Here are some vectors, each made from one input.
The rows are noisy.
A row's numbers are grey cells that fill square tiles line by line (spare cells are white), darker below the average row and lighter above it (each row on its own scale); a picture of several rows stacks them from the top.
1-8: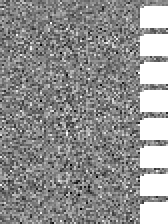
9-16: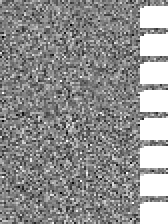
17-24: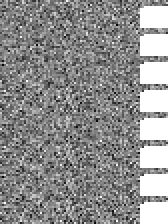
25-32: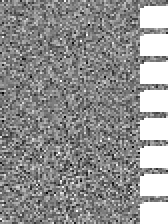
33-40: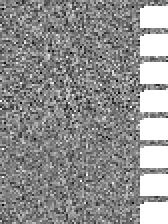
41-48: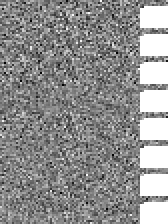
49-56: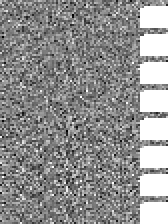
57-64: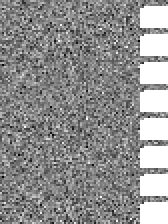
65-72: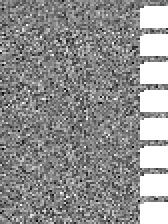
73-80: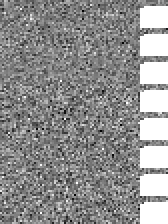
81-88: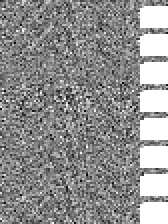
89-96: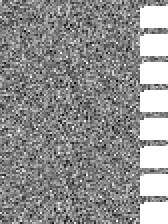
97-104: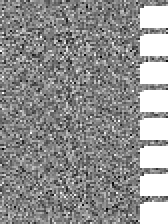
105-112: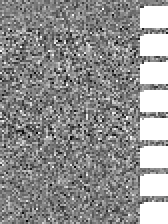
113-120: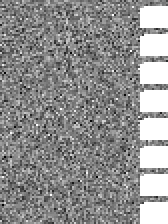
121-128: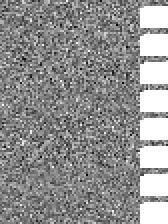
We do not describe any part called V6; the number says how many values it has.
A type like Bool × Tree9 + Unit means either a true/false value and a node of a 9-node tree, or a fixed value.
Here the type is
Label4 × Line5 × Line5 + (Tree7 + Unit) × V6.
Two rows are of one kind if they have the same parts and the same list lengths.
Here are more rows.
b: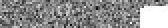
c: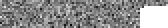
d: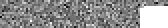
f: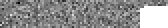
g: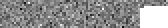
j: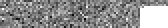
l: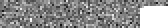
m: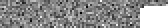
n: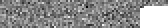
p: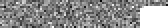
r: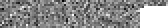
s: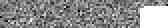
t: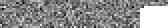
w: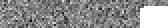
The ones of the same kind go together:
b, c, j
d, f, l, r, s, t
g, m, n, p, w

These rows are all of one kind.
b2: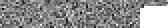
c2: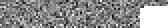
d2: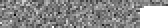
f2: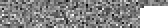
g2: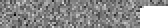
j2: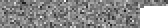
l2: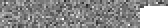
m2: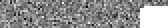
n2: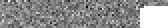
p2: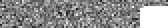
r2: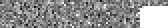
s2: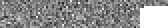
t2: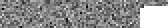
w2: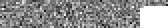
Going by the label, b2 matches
j2, p2, t2 and w2.
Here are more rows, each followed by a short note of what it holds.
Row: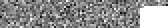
a node of a 7-node tree and a value of V6
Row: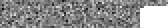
a node of a 7-node tree and a value of V6
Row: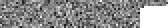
a value of V6
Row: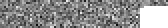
a node of a 7-node tree and a value of V6
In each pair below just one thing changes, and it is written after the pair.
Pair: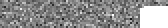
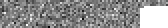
the node of the tree
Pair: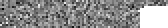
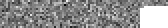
the node of the tree
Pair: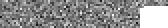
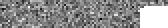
the node of the tree
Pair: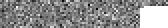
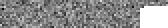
the value of V6
